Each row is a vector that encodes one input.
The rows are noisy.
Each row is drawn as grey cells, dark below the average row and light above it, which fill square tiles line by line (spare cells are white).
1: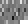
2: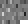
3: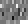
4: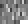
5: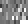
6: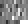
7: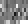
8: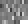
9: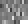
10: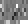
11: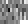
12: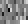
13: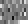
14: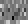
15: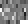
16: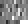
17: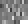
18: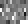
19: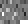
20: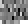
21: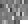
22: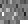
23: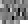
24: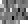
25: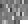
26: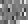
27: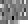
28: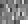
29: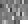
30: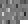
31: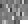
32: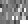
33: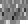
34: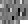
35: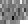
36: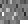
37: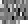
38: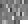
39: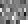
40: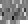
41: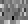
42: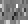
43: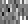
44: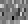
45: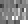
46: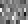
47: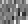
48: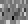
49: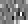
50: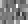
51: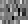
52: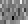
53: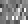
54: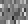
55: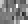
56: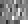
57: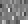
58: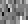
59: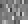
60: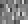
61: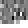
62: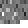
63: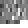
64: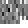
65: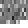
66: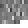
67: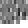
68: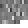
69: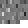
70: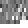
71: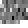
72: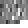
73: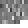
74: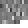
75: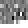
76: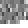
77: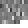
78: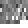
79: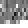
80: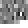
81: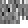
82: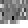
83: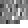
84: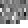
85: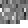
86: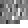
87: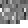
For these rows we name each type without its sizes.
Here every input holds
a point on a line, together with either a fixed value, or a node of a tree.
